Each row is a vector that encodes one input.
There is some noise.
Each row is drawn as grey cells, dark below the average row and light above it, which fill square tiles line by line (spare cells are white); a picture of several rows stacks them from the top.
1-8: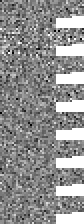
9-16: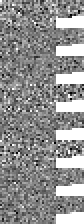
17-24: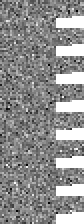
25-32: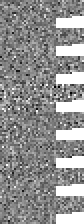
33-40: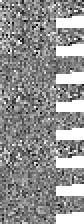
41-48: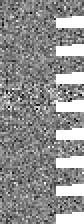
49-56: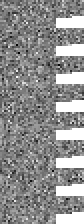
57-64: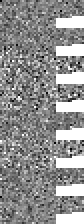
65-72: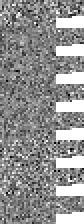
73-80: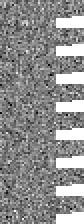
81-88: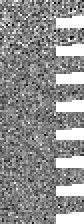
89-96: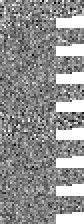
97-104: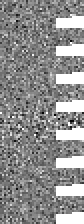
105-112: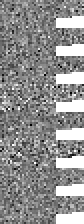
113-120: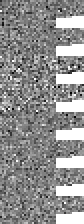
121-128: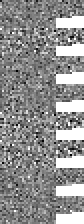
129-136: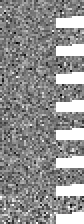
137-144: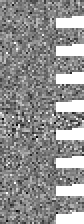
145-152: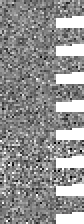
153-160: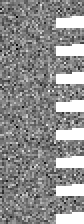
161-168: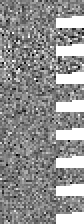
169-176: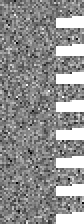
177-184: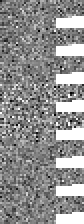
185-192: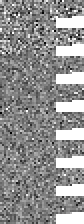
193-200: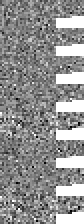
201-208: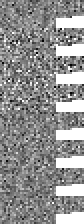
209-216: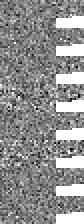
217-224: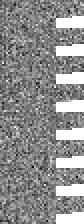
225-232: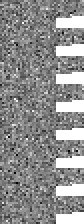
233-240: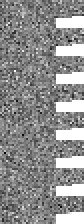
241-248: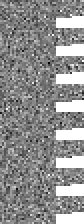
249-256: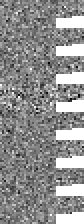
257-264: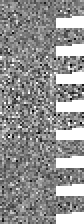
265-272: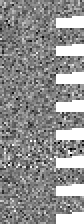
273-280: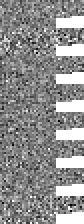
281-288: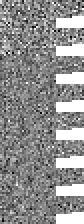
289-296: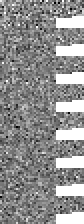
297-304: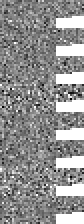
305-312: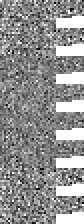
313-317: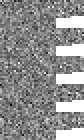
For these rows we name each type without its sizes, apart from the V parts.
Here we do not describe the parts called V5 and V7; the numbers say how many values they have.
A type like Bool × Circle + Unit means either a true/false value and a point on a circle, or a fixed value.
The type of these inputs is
(Tree × Tree × (Tree + Unit) + V5) × V7.
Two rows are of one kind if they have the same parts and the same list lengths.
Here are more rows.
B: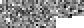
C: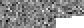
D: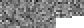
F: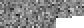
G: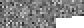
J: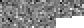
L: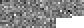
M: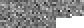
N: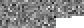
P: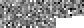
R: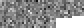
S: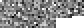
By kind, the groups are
B, P, S
C, D, G, J, L, N, R
F, M

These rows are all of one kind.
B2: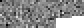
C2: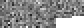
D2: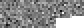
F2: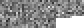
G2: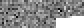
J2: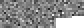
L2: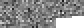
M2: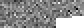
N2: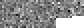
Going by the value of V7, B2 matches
D2, J2 and L2.
